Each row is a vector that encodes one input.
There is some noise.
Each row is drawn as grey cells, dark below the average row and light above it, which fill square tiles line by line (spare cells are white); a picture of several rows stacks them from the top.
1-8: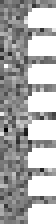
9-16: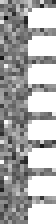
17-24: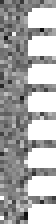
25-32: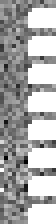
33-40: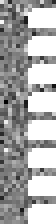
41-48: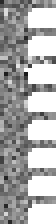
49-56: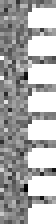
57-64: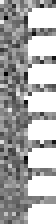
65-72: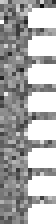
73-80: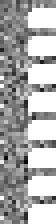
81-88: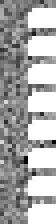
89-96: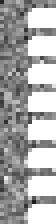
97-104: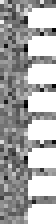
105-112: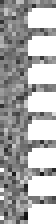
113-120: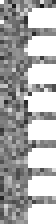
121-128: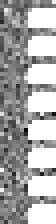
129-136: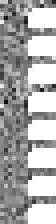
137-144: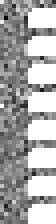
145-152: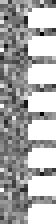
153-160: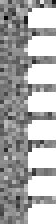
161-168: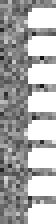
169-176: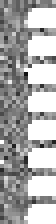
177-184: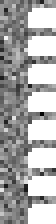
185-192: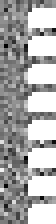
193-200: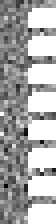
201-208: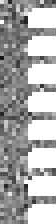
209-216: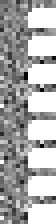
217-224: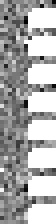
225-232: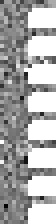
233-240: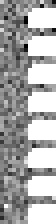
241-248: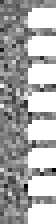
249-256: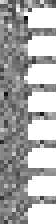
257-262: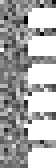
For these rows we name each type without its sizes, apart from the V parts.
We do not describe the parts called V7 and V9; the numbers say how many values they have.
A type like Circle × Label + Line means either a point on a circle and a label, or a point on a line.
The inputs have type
Bool × V7 + Line × (Tree + V9).
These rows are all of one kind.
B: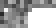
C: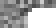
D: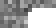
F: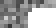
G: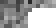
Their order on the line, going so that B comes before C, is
B, C, D, F, G.
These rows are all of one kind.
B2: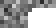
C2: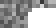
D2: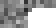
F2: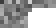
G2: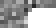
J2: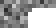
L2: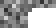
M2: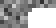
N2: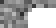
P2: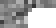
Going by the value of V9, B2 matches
J2, L2 and M2.
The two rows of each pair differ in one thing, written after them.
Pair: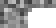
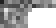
the node of the tree
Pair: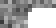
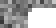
the node of the tree
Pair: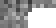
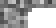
the place on the line
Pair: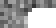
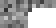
the place on the line
